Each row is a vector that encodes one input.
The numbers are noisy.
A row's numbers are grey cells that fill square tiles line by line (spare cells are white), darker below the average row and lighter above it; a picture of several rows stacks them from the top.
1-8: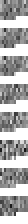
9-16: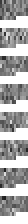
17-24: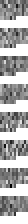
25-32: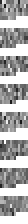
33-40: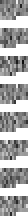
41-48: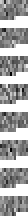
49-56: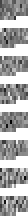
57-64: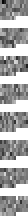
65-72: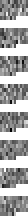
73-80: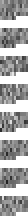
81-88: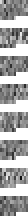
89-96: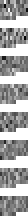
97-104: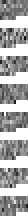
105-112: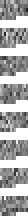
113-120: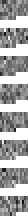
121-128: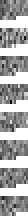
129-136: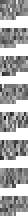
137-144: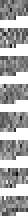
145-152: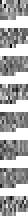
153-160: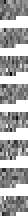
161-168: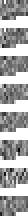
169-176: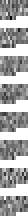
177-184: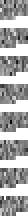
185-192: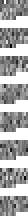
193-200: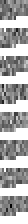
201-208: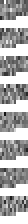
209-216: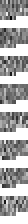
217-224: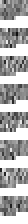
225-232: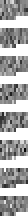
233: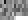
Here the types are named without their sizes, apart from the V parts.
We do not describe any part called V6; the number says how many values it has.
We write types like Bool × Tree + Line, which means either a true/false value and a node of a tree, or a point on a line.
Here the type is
(Bool × Bool × Bool × Bool + V6) × Label + Line + Tree.
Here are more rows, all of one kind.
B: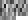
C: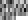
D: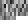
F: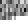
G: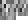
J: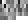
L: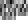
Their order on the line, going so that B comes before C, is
J, G, B, D, L, C, F.
